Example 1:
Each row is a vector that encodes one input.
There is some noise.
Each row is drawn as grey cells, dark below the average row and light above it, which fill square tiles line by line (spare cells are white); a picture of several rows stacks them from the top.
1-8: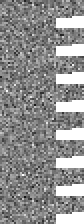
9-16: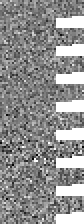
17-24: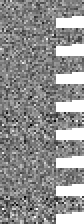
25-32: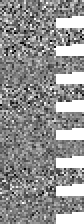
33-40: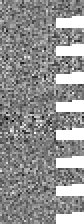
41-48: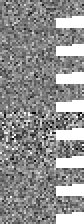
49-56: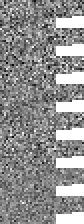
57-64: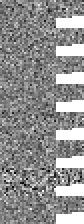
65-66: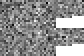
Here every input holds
a point on a 10-point circle.
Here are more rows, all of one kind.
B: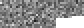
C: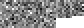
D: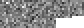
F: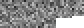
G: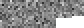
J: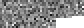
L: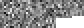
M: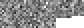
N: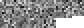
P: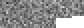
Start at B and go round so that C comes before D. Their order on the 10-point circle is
B, C, M, P, N, L, D, J, F, G.
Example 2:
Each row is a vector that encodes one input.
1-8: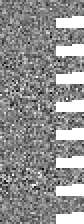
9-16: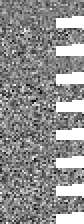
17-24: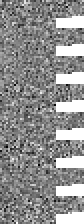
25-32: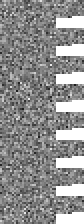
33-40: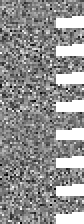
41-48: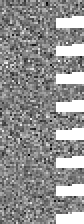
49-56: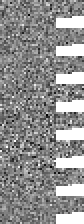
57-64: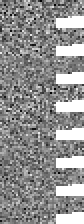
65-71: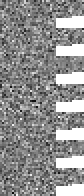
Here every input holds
three true/false values.
